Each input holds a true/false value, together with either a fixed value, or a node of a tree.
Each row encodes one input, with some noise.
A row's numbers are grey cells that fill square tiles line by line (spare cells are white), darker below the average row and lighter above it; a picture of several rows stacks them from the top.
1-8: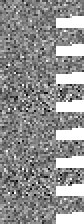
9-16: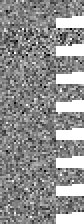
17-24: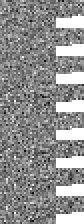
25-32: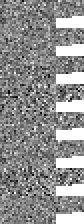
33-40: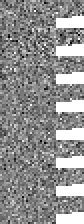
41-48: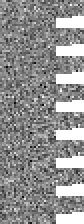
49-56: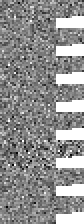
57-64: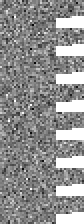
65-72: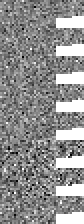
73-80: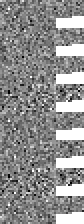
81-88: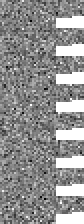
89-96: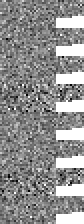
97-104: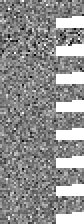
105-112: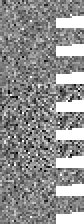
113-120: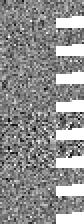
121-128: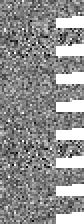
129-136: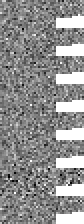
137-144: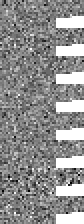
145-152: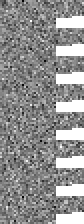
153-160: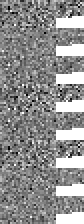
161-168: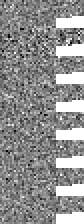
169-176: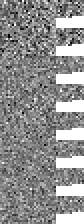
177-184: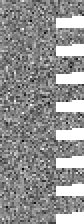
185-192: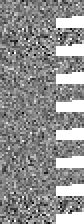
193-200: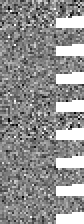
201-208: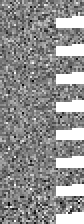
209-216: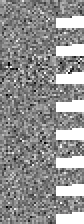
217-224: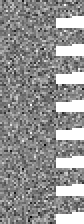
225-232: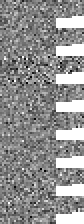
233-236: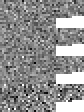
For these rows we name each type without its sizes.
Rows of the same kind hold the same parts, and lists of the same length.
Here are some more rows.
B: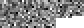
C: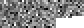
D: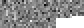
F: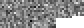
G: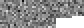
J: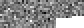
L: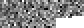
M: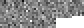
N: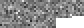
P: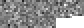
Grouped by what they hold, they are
B, C, L
D, F, G, J, M, N, P

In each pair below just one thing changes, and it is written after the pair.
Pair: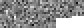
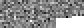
the node of the tree
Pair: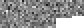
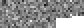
the node of the tree
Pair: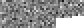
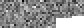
the true/false value
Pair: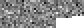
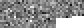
the node of the tree
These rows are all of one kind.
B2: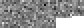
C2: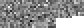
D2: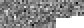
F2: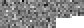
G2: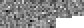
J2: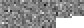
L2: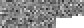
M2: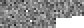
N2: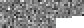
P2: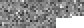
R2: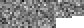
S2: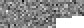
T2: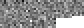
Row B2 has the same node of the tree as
F2 and J2.
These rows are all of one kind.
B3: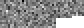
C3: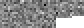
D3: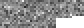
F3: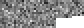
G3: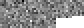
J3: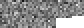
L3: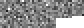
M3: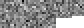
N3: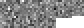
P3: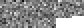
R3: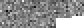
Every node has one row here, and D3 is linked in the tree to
C3 and R3.
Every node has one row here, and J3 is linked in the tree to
P3 and R3.
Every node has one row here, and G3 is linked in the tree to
C3 and F3.
